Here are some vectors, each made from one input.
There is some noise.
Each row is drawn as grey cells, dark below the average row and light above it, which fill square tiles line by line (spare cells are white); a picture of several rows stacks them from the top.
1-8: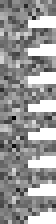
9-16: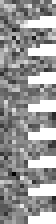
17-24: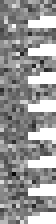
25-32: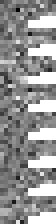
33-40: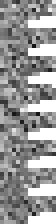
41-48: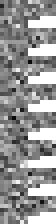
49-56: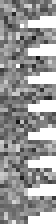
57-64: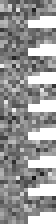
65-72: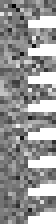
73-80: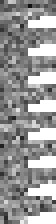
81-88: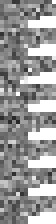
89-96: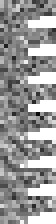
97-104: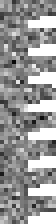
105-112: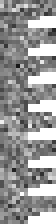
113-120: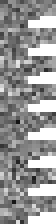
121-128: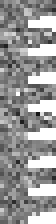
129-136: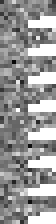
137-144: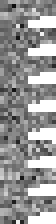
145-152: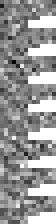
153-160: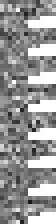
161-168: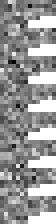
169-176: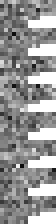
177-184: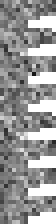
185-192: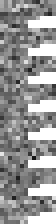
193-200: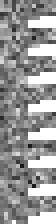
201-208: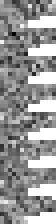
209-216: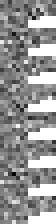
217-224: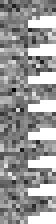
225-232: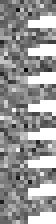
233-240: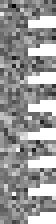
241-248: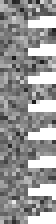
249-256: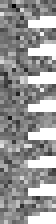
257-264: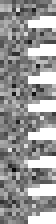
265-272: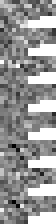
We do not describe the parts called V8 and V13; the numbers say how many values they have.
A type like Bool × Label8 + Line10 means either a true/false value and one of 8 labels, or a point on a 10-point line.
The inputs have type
Bool × Line5 × V8 + V13.
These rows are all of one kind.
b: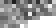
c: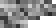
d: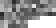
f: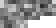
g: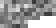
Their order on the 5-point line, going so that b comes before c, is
d, g, f, b, c.
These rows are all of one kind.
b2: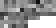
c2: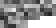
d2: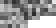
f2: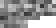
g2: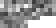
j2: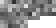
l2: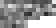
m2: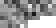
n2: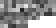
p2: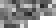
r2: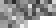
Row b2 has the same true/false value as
d2, m2 and r2.
